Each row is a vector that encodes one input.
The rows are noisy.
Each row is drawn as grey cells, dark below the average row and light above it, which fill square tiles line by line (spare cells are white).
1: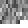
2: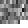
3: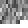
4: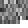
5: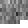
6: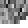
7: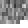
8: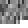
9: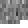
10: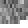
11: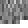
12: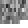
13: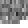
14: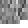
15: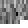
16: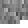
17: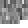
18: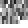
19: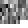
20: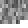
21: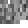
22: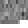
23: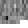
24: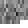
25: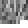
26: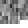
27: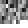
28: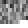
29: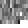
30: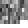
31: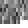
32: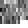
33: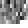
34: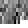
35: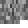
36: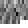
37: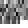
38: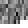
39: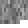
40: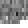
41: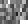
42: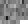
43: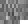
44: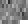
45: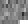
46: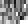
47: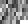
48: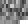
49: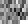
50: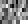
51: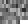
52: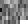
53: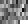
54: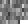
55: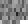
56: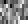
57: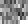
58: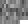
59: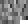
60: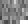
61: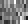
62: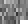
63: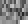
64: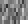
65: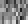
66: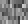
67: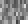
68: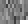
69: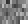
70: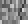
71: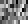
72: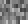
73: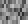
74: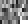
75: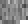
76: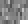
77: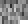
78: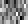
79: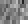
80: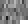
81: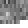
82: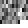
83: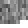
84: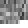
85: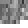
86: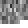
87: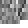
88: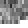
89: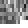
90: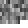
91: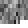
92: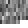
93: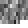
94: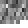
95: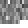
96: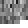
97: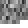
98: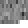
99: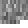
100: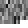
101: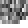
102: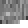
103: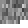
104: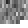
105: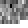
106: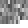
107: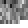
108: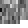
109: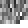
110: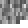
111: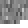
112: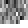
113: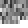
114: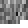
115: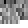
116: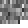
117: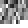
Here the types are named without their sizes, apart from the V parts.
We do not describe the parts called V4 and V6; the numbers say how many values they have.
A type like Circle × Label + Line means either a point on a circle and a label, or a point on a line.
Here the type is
(Bool × Bool × Bool + V4) × Label + V6.
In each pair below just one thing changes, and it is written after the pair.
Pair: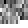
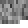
the value of V4
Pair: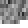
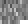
the value of V4
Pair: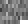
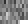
the value of V4
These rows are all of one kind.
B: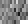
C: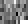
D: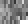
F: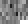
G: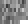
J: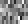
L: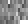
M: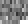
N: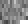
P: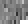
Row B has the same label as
C and N.
